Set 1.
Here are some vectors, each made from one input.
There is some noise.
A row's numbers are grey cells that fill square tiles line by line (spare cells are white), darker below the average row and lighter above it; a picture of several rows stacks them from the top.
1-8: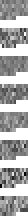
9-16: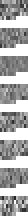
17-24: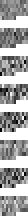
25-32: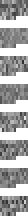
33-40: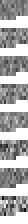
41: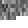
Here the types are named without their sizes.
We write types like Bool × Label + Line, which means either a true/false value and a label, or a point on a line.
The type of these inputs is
Label.
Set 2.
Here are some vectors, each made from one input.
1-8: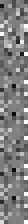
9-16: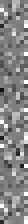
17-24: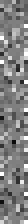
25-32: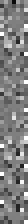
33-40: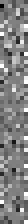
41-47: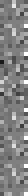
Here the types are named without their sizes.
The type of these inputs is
Tree.
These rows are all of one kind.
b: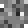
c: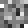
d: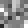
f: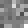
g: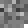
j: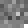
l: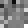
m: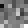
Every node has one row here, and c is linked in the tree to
b.
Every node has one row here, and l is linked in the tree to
m.
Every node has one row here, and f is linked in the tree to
d and j.
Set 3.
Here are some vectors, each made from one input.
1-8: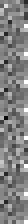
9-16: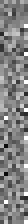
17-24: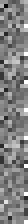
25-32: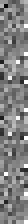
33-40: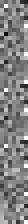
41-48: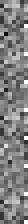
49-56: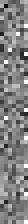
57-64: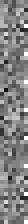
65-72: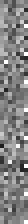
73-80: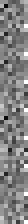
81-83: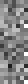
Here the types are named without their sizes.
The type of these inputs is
Tree.
